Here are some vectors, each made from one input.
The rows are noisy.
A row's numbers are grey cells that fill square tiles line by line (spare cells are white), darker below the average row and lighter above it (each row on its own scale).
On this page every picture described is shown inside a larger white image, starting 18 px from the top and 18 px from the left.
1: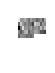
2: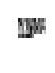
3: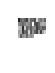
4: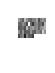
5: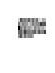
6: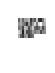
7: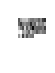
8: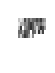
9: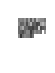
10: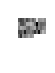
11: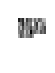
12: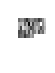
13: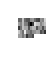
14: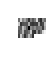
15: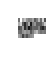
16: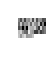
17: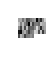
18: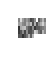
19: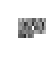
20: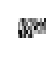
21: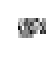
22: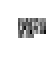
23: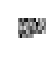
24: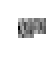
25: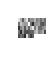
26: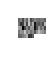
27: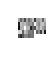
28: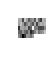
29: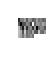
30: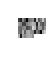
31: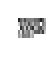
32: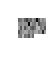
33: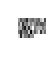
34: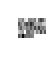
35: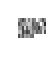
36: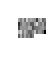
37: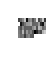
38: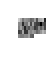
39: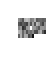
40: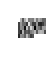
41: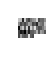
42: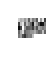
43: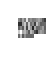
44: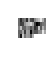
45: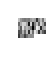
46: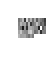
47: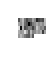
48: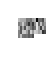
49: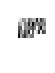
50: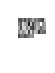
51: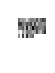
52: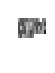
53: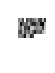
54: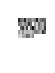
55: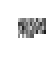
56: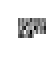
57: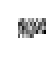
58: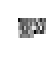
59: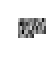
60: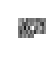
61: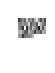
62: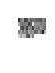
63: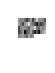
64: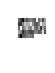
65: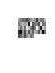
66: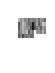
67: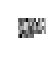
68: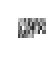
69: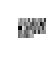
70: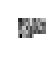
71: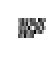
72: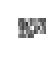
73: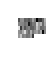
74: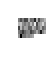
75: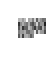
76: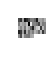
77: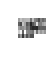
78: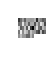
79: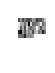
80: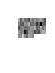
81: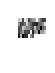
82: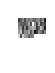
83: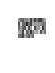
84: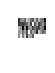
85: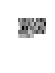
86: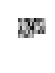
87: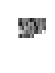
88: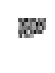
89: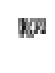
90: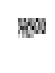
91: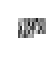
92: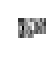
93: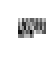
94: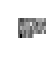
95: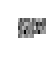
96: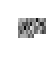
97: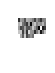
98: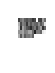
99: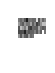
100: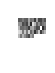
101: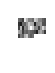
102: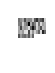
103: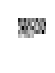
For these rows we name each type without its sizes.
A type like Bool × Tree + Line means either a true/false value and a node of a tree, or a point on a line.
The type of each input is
(Bool × Bool × Bool × Bool + Unit) × Line.
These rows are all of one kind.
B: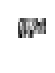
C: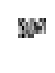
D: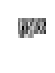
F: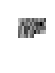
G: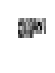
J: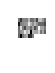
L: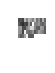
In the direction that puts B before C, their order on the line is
F, B, G, J, L, C, D.
